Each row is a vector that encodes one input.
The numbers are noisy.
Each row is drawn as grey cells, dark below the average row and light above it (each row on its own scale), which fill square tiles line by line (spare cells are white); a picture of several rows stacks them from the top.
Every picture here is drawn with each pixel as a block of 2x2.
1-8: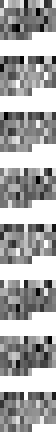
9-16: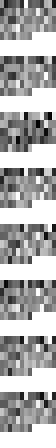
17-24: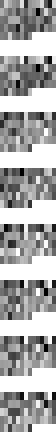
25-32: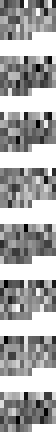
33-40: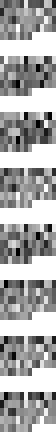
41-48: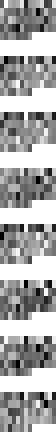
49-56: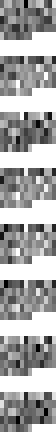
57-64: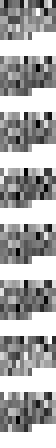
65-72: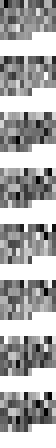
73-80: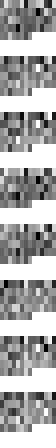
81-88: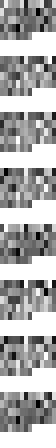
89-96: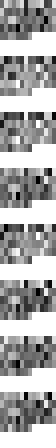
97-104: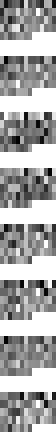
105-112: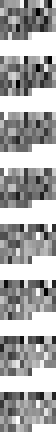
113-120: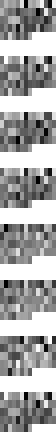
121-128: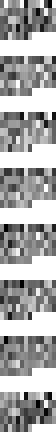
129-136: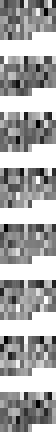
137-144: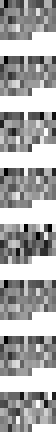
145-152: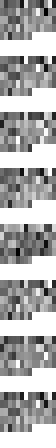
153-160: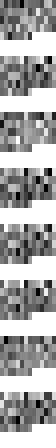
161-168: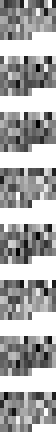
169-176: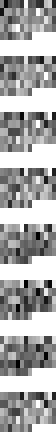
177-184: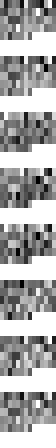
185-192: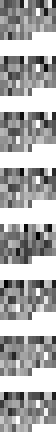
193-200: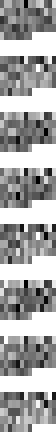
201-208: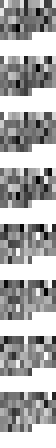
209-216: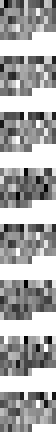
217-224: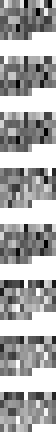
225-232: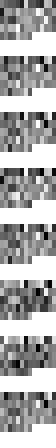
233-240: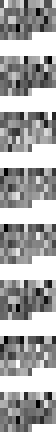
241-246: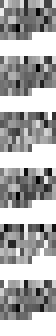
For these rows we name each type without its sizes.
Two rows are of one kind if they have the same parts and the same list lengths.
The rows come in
3 kinds.
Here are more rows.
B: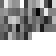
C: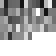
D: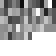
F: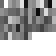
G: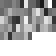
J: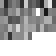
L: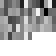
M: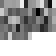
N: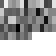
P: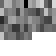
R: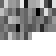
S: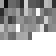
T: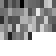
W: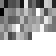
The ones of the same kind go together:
B, F, M, R, S, W
C, D, G, J, L, N
P, T

